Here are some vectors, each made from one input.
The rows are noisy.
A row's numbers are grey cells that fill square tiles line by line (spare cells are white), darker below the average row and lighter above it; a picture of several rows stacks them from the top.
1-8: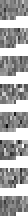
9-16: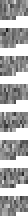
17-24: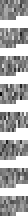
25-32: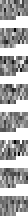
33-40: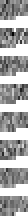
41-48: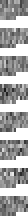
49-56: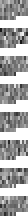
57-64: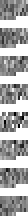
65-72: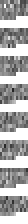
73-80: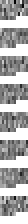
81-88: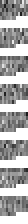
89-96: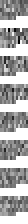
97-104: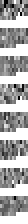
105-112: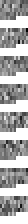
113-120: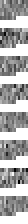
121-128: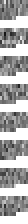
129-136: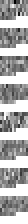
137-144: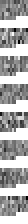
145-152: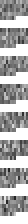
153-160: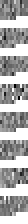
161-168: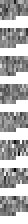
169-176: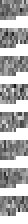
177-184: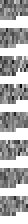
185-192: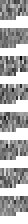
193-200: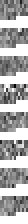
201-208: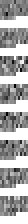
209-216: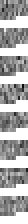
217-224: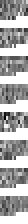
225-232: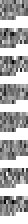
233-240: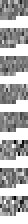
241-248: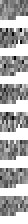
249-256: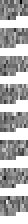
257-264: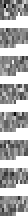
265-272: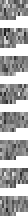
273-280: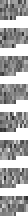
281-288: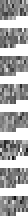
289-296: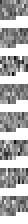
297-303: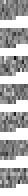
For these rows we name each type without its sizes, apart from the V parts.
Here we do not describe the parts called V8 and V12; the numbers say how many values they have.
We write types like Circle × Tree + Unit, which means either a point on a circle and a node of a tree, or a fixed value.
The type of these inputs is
Bool × Circle + Line × (Tree + V8) + V12.
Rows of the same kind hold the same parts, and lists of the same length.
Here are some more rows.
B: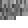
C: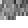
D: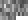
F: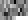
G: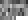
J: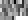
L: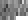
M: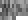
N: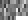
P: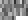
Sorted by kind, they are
B
C, D
F, J, L, M, P
G, N

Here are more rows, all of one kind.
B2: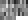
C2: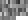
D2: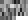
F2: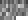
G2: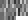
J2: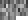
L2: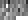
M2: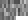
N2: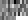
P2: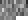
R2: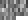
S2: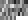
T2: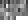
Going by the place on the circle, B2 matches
D2, J2 and M2.
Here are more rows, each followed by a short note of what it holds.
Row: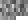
a value of V12
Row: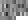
a point on a line and a value of V8
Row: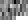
a point on a circle and a true/false value
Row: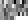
a point on a line and a value of V8
